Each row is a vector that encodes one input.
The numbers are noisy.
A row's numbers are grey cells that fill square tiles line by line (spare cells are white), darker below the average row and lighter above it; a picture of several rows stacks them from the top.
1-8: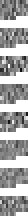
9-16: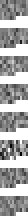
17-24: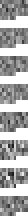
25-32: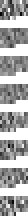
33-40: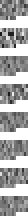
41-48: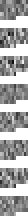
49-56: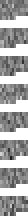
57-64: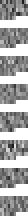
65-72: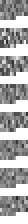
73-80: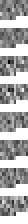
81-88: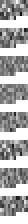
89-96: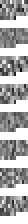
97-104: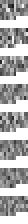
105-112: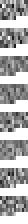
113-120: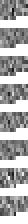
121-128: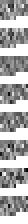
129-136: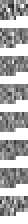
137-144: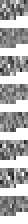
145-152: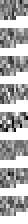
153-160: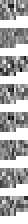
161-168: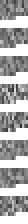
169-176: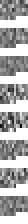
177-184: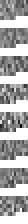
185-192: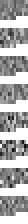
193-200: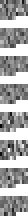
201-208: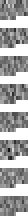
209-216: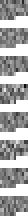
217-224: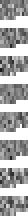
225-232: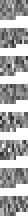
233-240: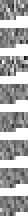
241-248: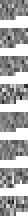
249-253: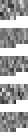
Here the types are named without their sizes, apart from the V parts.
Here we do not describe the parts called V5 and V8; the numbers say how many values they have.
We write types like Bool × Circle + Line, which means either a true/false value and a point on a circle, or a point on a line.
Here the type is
Bool × Line × V5 + V8.
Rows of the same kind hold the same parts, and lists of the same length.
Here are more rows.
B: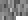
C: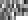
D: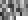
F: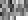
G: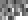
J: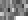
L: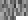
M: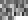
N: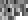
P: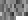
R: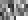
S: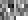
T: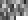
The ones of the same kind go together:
B, G, J, L, M, N, P
C, D, F, R, S, T

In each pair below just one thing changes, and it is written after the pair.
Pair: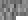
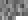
the value of V5
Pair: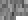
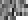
the value of V5
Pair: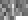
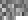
the value of V5
